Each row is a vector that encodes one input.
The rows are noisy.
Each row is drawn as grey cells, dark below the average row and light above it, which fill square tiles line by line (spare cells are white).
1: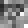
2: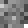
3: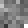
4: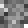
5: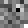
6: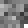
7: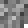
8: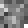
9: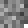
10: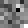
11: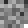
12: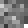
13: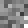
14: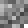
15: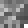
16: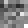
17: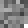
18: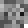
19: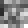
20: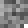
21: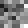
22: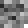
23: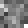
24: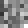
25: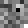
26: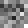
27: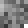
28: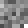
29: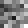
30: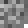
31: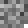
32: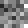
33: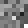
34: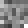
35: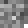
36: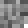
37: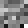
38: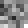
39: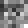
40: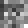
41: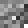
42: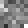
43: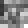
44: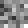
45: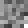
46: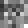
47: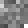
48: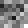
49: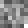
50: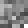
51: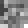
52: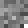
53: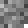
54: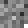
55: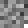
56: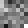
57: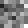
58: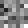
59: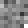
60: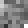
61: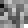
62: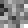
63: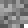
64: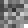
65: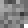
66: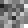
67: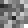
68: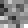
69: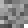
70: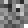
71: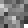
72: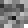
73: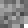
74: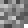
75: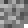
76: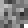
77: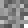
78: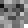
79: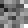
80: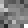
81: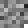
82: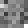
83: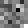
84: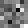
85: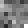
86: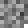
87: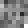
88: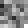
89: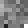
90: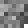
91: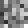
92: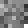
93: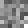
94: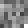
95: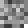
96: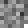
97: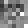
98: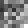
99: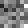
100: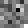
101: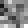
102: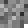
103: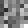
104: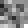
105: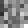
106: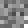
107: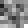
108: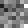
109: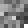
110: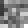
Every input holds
either three true/false values, or a list of up to two points on a 7-point line.
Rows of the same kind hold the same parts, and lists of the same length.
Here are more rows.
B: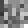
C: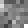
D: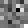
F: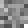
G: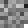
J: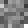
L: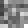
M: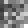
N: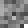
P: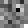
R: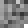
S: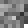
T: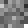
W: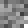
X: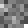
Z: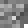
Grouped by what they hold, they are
B, L, M
C, F, N, R, W
D, P
G, J, S, T, X, Z

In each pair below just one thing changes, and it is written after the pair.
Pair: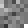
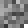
the place on the 7-point line in item 1 of the list
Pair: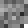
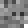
the place on the 7-point line in item 2 of the list
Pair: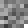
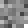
the place on the 7-point line in item 2 of the list
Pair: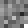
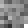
the place on the 7-point line in item 1 of the list
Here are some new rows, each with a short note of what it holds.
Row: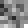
three true/false values
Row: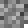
a list of one item
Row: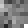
a list of two items
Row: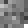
a list of one item
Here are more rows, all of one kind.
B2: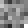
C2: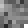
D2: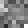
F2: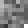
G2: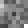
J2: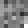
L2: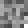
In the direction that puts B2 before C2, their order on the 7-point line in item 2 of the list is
G2, F2, D2, B2, C2, J2, L2.
